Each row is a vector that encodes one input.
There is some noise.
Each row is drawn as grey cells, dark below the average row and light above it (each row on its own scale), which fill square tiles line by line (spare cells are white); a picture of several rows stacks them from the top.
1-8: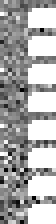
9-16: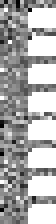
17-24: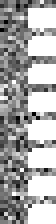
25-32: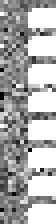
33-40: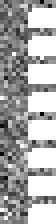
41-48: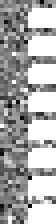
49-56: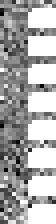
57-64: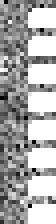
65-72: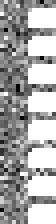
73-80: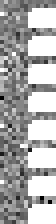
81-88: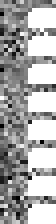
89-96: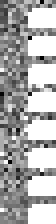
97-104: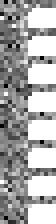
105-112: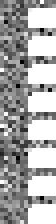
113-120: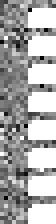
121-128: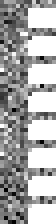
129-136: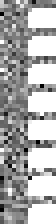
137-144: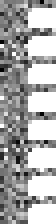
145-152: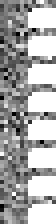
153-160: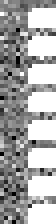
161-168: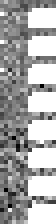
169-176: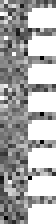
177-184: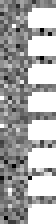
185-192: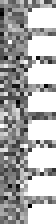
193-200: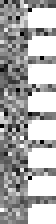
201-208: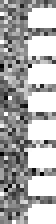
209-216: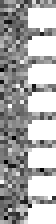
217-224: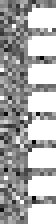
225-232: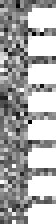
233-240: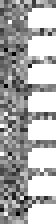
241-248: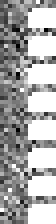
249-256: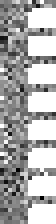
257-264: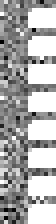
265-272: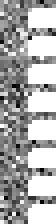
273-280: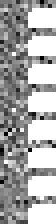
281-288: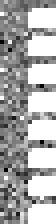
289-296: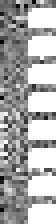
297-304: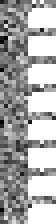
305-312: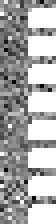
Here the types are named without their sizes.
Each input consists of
a label, together with either a fixed value, or four true/false values.
